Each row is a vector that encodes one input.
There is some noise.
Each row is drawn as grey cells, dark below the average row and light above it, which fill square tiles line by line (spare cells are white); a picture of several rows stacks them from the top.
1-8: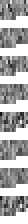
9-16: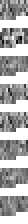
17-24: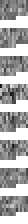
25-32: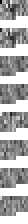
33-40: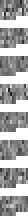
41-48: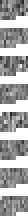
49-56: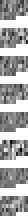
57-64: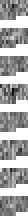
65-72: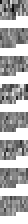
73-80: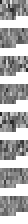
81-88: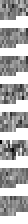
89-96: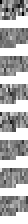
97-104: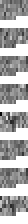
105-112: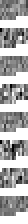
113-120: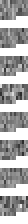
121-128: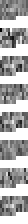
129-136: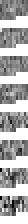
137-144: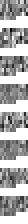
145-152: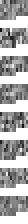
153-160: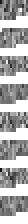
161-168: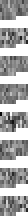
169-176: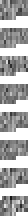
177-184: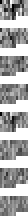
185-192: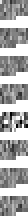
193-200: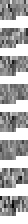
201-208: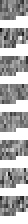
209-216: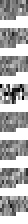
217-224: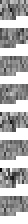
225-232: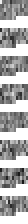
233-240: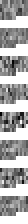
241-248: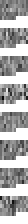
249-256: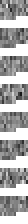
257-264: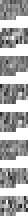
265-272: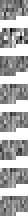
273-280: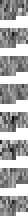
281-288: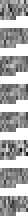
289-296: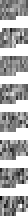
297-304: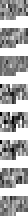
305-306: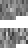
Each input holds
either a point on an 8-point circle, or a point on a 15-point line.
